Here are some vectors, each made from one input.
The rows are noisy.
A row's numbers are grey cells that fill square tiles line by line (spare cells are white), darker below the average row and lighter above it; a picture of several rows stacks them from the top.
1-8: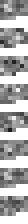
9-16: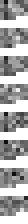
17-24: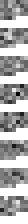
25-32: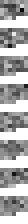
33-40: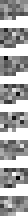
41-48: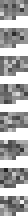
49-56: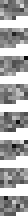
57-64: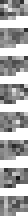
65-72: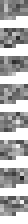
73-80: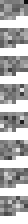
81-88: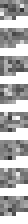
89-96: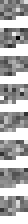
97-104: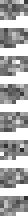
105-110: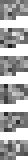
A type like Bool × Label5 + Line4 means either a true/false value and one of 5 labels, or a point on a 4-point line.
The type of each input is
Line10 + Line15.
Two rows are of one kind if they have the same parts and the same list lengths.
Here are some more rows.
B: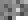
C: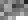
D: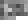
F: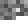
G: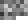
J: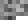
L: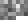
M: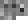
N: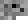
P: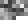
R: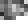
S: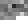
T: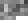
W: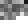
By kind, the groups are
B, F, J, L, R
C, D, G, M, N, P, S, T, W

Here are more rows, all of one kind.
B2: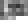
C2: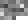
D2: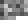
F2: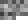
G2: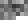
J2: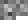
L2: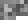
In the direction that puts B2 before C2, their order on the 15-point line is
F2, J2, D2, L2, B2, G2, C2.
